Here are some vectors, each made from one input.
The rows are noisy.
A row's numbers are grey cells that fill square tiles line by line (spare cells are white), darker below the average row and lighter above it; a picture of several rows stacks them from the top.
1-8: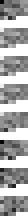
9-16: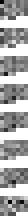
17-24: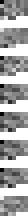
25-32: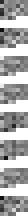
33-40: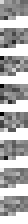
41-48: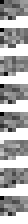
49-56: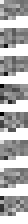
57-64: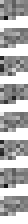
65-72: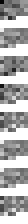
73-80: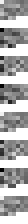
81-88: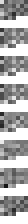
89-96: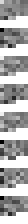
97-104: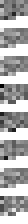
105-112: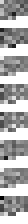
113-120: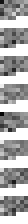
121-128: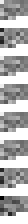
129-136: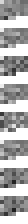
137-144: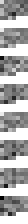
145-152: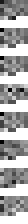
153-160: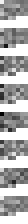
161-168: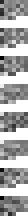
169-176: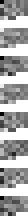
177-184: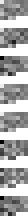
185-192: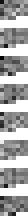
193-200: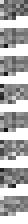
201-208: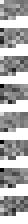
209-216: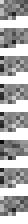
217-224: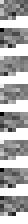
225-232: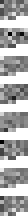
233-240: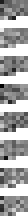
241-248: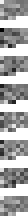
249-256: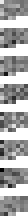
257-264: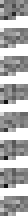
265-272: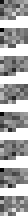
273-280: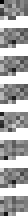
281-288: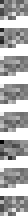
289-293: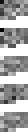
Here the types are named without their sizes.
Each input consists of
either a point on a circle and a true/false value, or a fixed value.
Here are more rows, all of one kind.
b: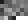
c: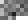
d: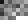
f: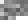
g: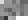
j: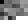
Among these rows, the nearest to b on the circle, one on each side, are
c and j.
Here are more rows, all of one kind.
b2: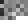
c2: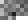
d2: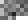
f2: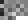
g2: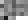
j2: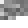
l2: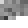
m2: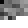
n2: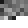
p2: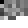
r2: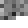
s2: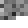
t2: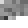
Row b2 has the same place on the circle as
f2, l2 and t2.
